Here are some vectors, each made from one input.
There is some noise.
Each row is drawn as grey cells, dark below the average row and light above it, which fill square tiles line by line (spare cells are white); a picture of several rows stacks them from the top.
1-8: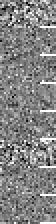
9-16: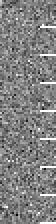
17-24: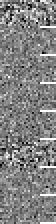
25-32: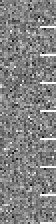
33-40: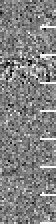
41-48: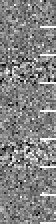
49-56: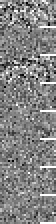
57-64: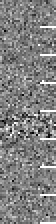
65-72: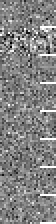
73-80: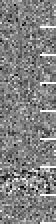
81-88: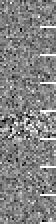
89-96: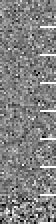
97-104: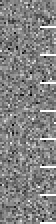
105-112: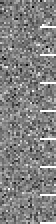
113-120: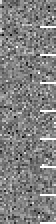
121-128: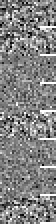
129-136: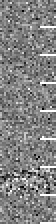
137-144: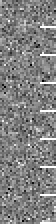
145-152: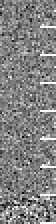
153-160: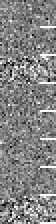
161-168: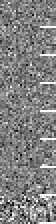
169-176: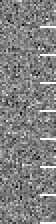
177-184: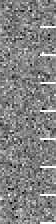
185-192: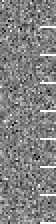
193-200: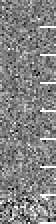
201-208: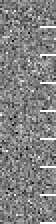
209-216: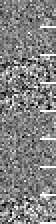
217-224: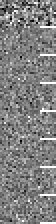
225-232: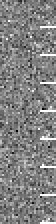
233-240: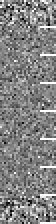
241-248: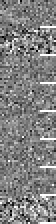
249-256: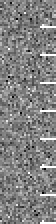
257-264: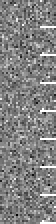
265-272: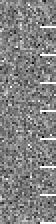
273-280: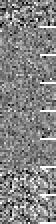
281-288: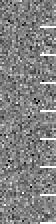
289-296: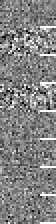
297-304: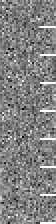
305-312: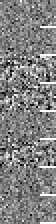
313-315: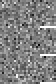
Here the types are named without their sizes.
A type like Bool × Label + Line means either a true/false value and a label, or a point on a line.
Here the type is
Circle × Tree × (Tree + Unit) + Line.
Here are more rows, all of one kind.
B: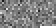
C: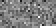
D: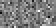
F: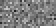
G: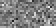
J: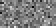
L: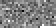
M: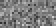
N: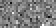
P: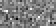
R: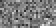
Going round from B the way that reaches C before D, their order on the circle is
B, N, R, C, P, G, L, F, J, D, M.
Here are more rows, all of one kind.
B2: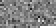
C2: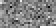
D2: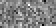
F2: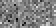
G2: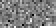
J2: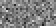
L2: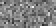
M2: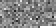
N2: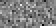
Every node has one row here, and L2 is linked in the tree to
B2, J2 and N2.
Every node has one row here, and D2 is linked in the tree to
N2.
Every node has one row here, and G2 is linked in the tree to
F2.
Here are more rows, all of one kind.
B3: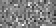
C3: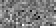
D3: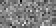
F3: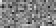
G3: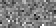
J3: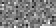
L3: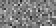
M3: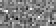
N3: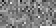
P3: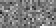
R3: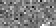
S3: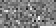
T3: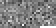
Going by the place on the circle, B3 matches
D3, G3, P3 and T3.
